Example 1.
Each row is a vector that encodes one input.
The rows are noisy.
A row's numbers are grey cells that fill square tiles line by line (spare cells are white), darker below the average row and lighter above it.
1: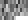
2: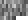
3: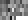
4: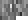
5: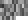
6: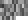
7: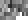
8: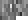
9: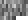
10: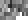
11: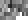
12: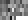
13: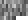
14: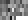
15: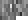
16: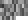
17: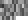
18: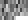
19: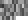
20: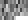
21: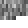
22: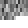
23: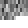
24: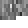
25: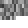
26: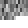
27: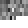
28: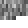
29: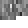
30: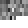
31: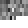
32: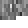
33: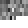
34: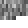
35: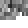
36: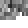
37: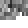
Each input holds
one of 6 labels.
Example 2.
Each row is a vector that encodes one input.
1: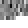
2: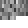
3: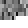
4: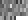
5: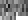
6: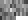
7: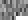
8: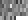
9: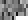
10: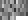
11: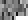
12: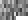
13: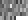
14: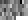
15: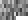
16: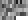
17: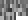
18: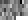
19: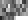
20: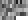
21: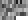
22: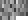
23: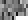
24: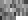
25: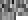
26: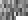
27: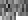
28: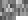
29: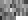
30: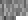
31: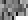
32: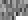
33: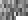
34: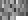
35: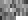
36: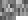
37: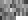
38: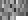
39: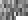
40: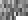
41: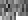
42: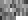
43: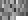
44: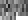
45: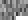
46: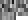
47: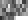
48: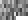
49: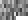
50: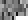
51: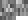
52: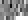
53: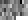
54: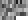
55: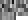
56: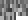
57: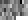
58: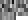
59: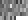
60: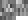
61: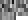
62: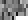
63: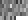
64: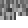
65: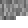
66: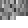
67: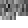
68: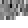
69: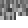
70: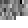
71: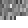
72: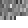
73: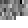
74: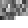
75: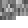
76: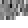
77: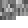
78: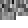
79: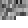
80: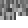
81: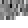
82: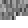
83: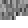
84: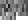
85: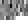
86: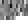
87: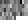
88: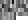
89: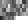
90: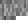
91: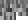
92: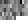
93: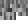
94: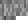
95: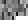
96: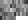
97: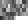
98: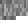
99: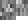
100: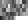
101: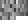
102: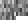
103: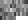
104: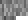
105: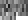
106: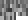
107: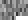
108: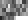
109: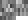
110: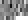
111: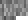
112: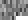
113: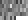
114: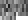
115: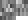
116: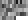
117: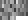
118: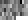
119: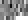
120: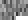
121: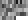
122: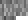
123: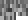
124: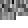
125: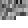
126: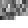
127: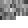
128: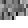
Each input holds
a node of a 15-node tree.
